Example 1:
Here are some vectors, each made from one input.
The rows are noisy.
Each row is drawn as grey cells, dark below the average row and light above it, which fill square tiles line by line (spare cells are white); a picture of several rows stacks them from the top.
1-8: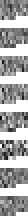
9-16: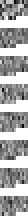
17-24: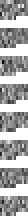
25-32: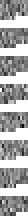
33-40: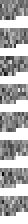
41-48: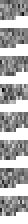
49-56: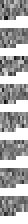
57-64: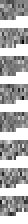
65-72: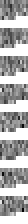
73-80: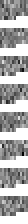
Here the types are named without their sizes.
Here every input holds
a point on a line and a true/false value.
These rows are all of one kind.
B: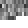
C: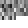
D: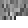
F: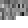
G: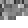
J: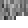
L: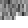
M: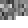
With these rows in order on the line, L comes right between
C and F.
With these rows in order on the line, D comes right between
J and M.
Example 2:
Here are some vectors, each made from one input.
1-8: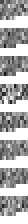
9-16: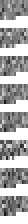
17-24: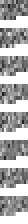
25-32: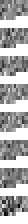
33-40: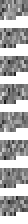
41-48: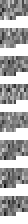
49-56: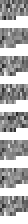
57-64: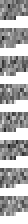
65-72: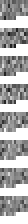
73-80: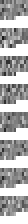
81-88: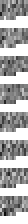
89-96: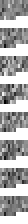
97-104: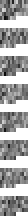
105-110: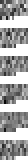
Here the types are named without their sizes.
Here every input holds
a point on a line and a true/false value.
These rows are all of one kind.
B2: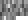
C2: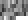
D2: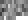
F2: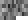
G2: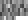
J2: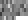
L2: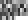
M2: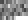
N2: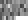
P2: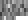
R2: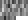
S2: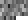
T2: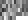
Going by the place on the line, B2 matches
G2, L2, P2 and S2.
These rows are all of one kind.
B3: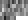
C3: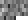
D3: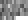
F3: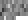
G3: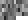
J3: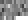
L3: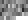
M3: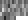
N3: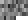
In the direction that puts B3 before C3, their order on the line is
L3, B3, M3, J3, D3, F3, C3, G3, N3.
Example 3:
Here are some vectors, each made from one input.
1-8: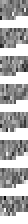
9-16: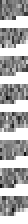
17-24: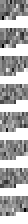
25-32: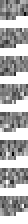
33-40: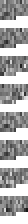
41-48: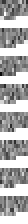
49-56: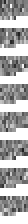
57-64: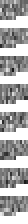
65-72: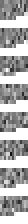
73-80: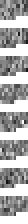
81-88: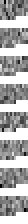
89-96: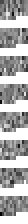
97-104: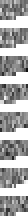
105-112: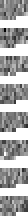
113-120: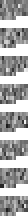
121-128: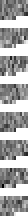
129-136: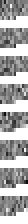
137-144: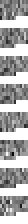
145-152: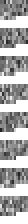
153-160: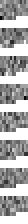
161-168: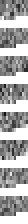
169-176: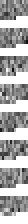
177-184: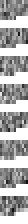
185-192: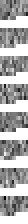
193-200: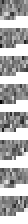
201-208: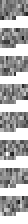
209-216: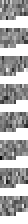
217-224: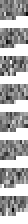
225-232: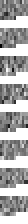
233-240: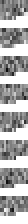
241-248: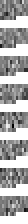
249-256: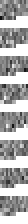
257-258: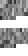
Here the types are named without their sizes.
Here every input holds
a point on a circle, together with either a fixed value, or a node of a tree.
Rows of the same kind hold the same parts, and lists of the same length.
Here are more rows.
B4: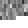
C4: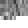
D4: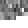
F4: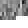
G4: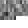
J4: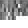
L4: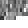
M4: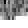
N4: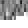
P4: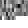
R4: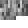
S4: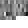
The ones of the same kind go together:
B4, C4, F4, J4, L4, M4, P4, R4, S4
D4, G4, N4

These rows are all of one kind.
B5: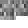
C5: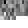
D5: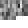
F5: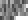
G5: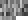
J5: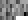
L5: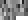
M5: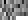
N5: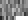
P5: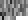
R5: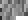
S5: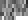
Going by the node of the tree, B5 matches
C5, G5 and M5.
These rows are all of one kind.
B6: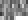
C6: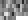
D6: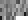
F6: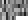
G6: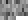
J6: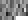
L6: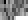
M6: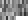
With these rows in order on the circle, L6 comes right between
C6 and F6.
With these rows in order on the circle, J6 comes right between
D6 and G6.
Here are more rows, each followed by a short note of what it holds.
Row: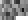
a point on a circle and a node of a tree
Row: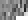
a point on a circle
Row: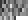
a point on a circle and a node of a tree
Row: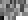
a point on a circle and a node of a tree
